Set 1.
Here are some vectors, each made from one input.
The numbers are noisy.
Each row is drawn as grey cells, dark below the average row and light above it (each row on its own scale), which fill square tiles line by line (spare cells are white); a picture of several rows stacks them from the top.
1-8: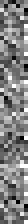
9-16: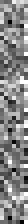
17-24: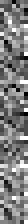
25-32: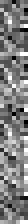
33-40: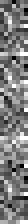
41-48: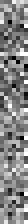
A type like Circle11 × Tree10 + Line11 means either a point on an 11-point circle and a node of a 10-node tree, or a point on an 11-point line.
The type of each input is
Line9.
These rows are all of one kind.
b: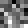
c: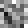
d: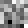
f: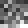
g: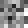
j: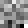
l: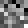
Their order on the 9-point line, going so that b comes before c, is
l, b, f, g, c, d, j.
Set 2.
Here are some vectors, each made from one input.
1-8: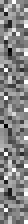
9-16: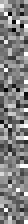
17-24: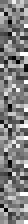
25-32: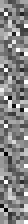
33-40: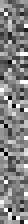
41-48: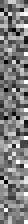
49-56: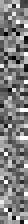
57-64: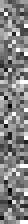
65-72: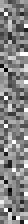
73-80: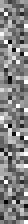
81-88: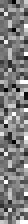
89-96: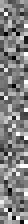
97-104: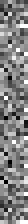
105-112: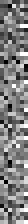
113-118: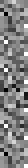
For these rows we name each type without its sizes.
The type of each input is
Circle.
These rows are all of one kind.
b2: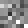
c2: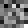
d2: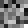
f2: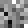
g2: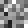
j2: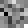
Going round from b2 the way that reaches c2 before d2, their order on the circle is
b2, g2, f2, j2, c2, d2.
